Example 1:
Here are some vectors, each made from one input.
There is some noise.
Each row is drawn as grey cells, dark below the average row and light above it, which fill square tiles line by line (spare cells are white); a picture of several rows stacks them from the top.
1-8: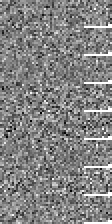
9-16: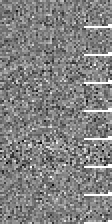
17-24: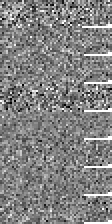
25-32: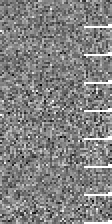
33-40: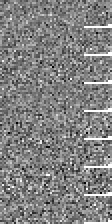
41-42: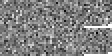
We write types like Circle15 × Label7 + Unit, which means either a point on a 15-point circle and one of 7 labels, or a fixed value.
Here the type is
Line3 × Line5.
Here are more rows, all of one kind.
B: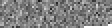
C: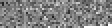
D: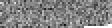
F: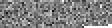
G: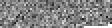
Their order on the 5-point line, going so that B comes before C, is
B, D, F, C, G.
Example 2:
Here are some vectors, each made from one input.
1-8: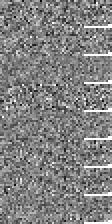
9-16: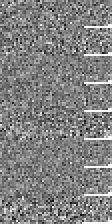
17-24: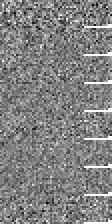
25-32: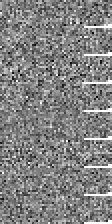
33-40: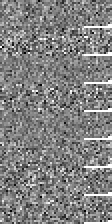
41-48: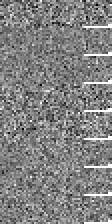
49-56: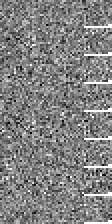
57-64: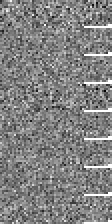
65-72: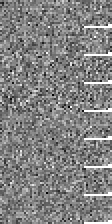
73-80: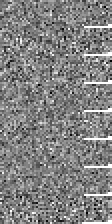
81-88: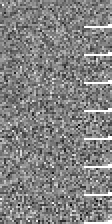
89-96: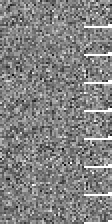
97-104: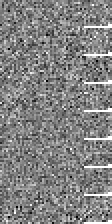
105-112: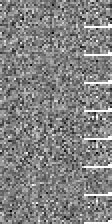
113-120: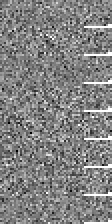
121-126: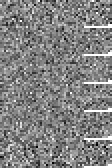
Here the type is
Line3 × Line5.
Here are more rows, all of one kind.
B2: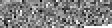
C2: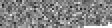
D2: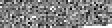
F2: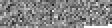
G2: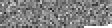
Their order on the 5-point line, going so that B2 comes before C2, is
B2, G2, D2, C2, F2.
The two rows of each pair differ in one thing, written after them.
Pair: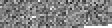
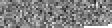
the place on the 5-point line
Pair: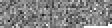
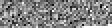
the place on the 3-point line
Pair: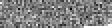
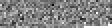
the place on the 5-point line
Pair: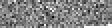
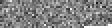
the place on the 3-point line
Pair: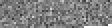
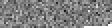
the place on the 5-point line
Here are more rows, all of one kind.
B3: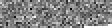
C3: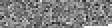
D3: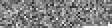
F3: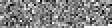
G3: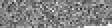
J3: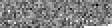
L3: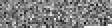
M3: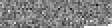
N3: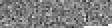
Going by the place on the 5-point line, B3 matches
J3 and M3.
